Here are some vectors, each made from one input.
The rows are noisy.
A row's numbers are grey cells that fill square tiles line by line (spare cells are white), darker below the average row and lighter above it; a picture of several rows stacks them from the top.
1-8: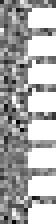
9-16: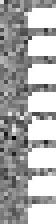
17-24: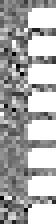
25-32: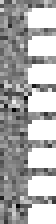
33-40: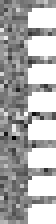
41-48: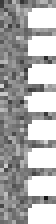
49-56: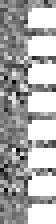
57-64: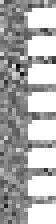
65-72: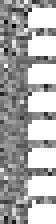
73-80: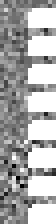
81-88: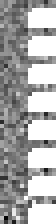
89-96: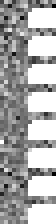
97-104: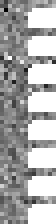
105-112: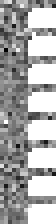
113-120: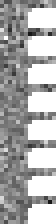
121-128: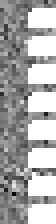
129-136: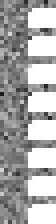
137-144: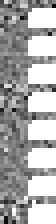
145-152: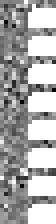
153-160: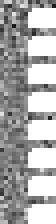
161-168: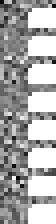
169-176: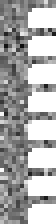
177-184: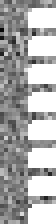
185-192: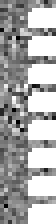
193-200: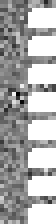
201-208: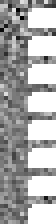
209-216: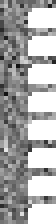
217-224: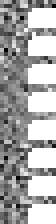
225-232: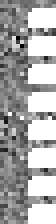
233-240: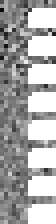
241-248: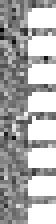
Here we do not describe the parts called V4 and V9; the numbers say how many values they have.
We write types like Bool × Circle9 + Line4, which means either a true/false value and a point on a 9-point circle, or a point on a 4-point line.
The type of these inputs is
Bool × Line5 × V4 × V9 + Line6.
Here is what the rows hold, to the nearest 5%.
About 75% of them hold a point on a 5-point line, a true/false value, a value of V4 and a value of V9. The rest hold a point on a 6-point line.
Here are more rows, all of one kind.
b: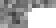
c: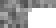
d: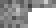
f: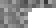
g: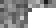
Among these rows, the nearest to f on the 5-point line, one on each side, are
b and g.
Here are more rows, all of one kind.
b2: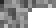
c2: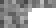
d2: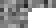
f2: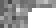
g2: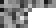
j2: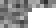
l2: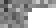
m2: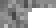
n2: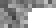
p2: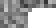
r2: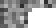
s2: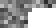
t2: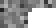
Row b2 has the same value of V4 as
d2, j2, m2 and s2.
